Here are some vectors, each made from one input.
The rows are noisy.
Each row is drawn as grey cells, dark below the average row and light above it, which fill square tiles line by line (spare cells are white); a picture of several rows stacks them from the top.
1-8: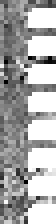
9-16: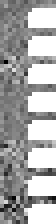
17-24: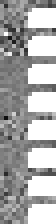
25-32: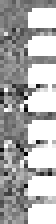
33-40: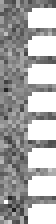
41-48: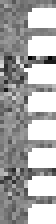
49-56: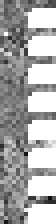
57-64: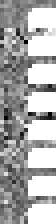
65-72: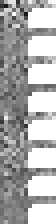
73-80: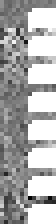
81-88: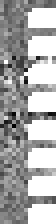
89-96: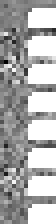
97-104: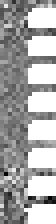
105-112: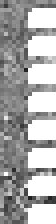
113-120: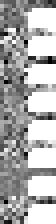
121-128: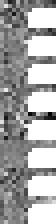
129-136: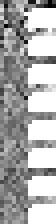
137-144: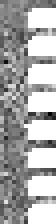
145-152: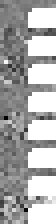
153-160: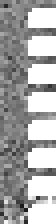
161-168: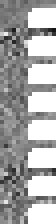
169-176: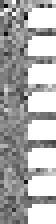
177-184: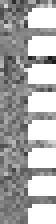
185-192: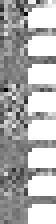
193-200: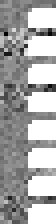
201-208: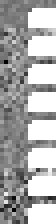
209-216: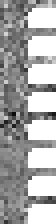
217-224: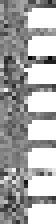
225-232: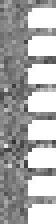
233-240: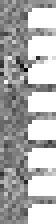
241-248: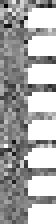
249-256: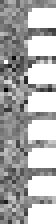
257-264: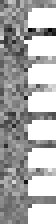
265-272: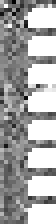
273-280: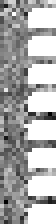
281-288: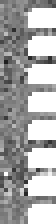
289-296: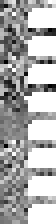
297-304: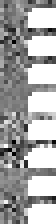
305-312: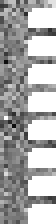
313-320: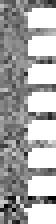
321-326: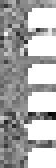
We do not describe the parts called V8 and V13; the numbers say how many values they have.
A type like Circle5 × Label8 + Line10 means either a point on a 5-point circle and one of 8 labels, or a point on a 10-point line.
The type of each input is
(Line6 × Line6 × V8 × V13 + Unit) × List3(Line5).
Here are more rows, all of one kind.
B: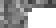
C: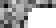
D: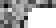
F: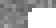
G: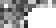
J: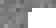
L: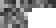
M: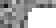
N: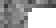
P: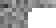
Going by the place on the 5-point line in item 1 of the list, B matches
C, G, L and N.
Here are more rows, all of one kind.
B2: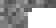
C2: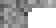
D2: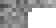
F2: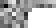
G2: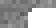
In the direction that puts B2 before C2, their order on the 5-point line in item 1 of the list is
B2, C2, D2, G2, F2.
